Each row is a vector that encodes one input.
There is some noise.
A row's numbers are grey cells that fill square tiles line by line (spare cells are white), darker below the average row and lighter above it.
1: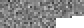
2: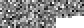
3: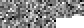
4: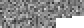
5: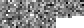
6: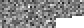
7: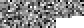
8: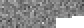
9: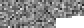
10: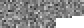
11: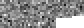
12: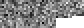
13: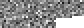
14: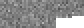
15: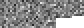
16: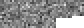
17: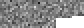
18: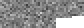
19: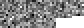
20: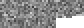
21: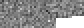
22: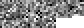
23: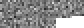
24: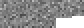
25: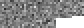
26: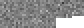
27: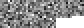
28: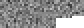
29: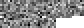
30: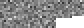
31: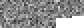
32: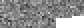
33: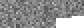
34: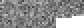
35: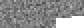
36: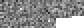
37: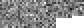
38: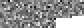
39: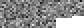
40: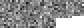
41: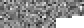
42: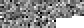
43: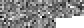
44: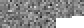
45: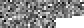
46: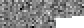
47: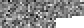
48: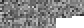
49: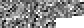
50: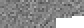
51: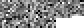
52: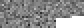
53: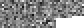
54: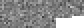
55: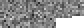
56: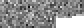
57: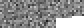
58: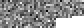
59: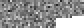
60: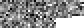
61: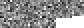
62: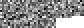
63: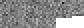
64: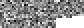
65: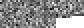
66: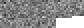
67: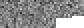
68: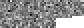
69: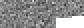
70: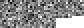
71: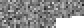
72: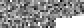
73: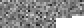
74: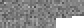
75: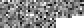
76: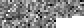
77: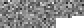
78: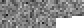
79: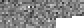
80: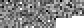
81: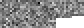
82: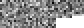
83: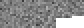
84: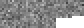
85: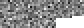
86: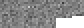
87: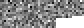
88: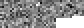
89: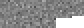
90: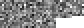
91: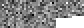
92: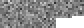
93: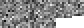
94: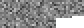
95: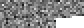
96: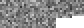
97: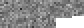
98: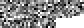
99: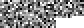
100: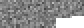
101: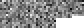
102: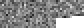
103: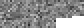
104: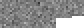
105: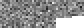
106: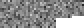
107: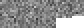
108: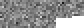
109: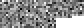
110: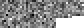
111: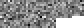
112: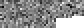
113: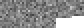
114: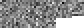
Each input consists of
one of 4 labels and a true/false value, together with either a fixed value, or a node of an 8-node tree.
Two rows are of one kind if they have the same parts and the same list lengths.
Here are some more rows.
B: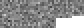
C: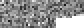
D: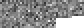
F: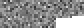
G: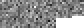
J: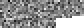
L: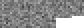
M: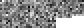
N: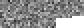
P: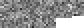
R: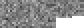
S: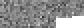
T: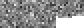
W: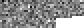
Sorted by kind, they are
B, C, D, G, J, N, P, R, S
F, L, M, T, W

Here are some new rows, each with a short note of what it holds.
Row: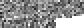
one of 4 labels and a true/false value
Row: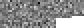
one of 4 labels and a true/false value
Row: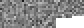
one of 4 labels and a true/false value
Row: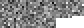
one of 4 labels and a true/false value
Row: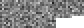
one of 4 labels and a true/false value
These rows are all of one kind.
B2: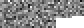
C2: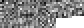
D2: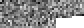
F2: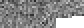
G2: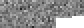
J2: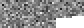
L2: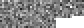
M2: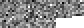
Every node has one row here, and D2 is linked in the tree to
J2 and M2.
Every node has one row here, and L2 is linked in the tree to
B2 and M2.
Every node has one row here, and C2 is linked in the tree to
F2 and M2.
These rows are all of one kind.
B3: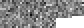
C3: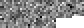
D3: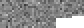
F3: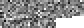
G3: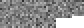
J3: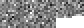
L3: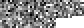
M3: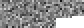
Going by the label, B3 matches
L3 and M3.
